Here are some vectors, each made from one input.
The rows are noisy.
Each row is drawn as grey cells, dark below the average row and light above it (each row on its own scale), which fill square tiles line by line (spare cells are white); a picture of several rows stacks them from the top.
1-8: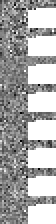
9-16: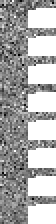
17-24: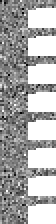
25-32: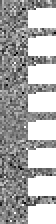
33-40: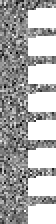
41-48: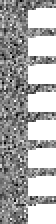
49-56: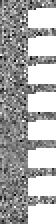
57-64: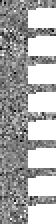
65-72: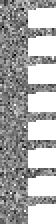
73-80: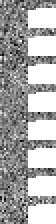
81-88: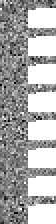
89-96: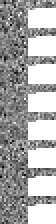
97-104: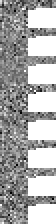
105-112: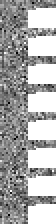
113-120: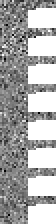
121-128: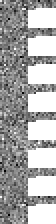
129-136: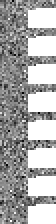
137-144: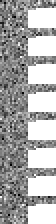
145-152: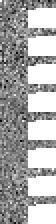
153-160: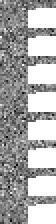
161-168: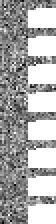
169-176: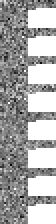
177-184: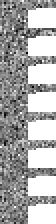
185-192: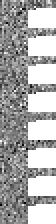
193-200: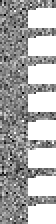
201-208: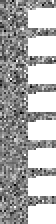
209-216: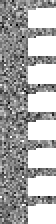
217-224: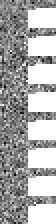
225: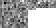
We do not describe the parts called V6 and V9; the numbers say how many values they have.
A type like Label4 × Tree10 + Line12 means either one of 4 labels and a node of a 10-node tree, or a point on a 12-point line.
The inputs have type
Bool × Line4 × V6 + Line7 × V9 × V9.
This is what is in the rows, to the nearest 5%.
About 35% of them hold a point on a 4-point line, a true/false value and a value of V6. The rest hold a point on a 7-point line and two values of V9.
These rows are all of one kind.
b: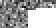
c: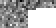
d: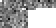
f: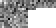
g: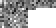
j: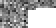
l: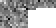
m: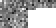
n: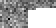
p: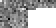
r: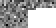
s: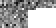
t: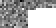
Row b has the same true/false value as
c, r, s and t.
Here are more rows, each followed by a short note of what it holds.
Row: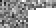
a point on a 7-point line and two values of V9
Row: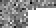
a point on a 7-point line and two values of V9
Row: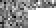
a point on a 7-point line and two values of V9
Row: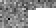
a point on a 4-point line, a true/false value and a value of V6
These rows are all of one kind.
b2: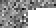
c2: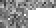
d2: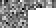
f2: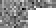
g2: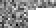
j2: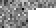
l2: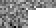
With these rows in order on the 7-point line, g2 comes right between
f2 and l2.
